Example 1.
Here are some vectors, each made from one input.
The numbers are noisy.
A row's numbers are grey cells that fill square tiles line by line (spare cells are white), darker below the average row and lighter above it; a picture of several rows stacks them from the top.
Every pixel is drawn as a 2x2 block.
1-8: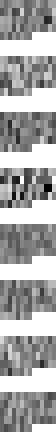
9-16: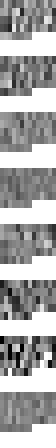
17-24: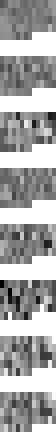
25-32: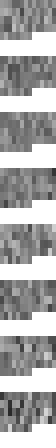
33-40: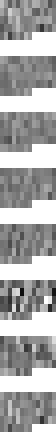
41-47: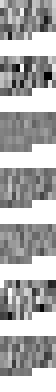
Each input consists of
a point on a 4-point line and a true/false value.
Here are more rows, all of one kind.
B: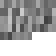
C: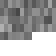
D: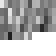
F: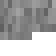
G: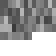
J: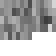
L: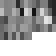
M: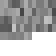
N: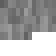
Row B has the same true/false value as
F, G and N.
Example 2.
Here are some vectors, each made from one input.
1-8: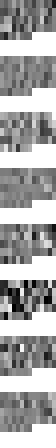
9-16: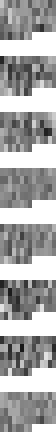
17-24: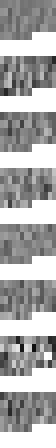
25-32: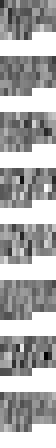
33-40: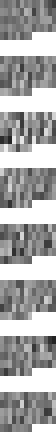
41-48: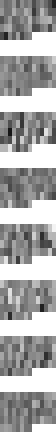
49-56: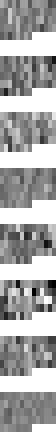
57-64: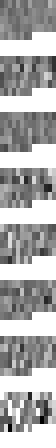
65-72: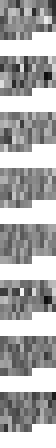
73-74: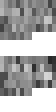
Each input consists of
a true/false value, together with either a point on a 10-point circle, or a fixed value.
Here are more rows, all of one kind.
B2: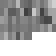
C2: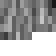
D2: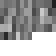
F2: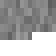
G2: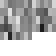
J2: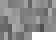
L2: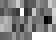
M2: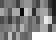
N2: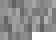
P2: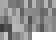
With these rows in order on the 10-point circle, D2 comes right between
F2 and N2.
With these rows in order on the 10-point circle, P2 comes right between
B2 and G2.
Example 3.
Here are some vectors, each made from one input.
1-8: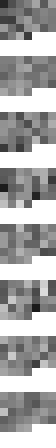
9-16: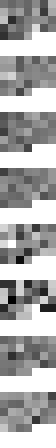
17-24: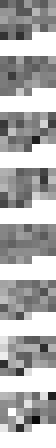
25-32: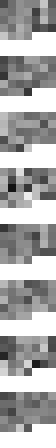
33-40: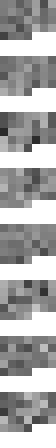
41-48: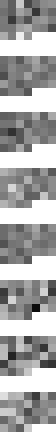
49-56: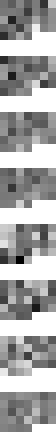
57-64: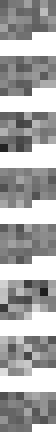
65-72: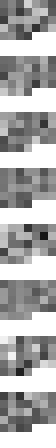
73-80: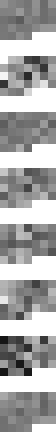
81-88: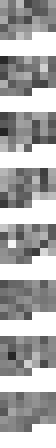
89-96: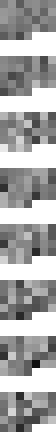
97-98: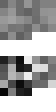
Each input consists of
a list of up to two points on an 11-point line.
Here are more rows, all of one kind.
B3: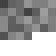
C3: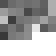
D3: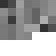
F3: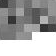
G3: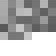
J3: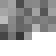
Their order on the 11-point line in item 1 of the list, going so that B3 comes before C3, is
B3, C3, D3, F3, J3, G3.
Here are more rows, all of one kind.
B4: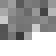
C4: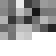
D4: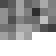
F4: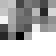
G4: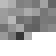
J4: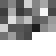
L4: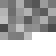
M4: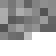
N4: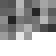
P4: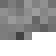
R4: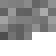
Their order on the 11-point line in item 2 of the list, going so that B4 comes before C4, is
B4, N4, D4, F4, J4, C4, R4, G4, P4, L4, M4.
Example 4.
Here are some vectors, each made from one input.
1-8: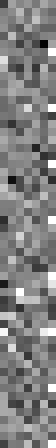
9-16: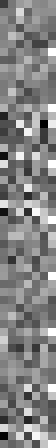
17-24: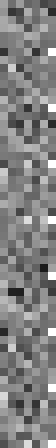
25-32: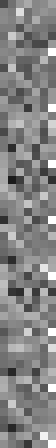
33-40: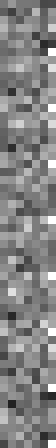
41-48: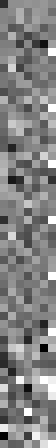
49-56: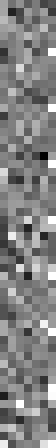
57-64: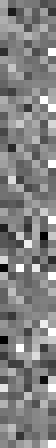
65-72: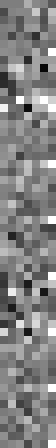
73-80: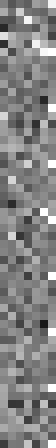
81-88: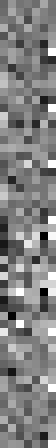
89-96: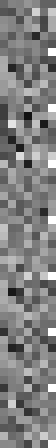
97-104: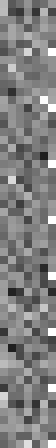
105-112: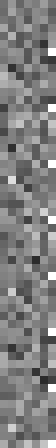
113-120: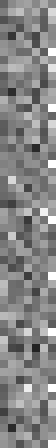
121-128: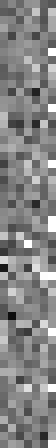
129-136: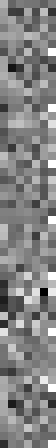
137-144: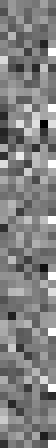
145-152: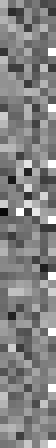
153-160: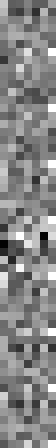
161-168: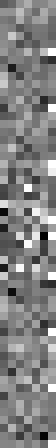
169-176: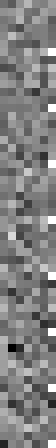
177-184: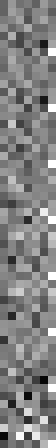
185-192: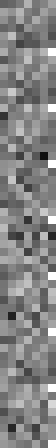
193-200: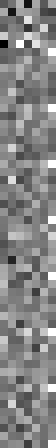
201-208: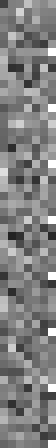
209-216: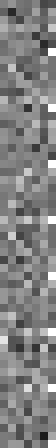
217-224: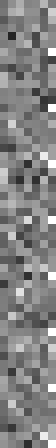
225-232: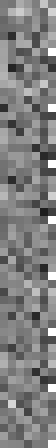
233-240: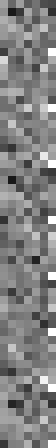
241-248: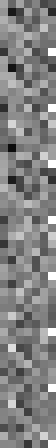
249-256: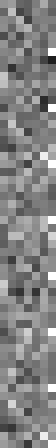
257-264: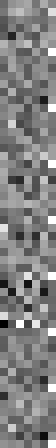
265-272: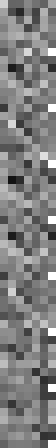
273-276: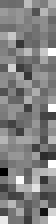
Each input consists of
a point on a 20-point circle and a true/false value.
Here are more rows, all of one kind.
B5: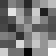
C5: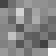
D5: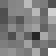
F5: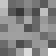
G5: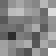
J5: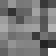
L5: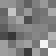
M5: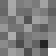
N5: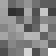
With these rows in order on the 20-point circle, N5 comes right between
F5 and J5.
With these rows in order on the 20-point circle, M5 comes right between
B5 and C5.
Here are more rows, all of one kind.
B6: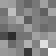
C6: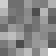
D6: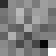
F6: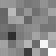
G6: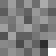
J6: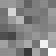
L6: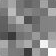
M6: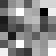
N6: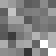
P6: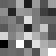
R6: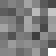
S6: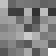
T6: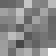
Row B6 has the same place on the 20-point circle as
F6, J6, L6 and N6.
